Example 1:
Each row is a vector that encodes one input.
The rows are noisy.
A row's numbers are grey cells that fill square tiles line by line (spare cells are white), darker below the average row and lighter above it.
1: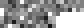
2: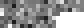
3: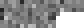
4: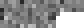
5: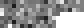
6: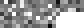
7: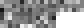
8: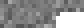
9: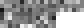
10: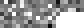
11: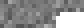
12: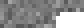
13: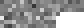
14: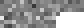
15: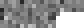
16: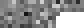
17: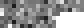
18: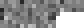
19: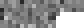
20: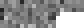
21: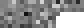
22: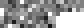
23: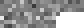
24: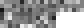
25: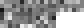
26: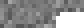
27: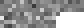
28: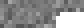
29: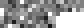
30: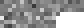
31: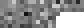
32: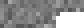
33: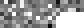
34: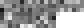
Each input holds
a node of an 8-node tree.
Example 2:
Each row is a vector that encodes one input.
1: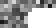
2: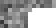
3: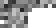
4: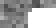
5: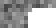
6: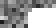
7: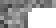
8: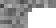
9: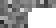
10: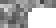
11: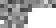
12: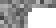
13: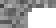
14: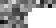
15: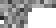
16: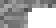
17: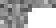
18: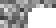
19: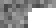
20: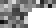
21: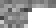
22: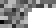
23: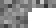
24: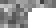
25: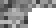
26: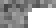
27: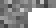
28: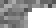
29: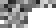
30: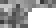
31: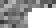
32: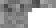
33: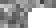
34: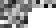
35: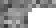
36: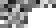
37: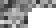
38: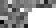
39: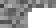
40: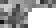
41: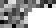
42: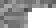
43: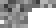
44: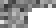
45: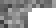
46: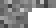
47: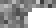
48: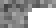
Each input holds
a point on an 8-point line.
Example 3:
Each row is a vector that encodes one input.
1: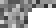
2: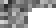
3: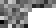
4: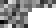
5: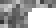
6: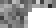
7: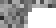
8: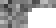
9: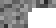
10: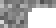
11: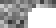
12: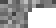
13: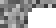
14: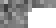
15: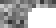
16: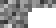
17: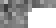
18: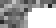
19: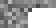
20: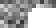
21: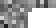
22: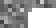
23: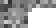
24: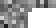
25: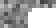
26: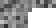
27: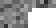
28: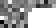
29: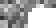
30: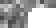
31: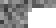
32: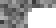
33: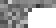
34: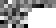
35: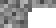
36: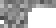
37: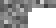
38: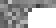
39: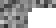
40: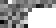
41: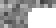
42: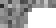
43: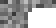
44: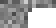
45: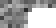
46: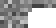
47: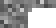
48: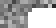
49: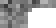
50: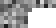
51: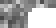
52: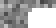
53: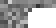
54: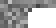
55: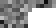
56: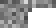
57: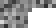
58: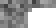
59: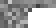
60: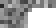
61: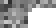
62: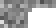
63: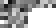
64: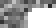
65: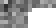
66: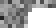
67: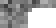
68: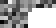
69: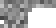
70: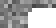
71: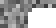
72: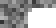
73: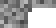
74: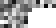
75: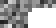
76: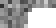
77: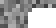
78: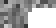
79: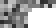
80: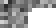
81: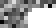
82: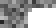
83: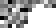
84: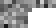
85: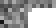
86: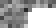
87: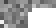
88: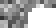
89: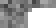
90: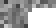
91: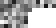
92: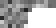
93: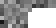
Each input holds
a point on an 18-point circle.
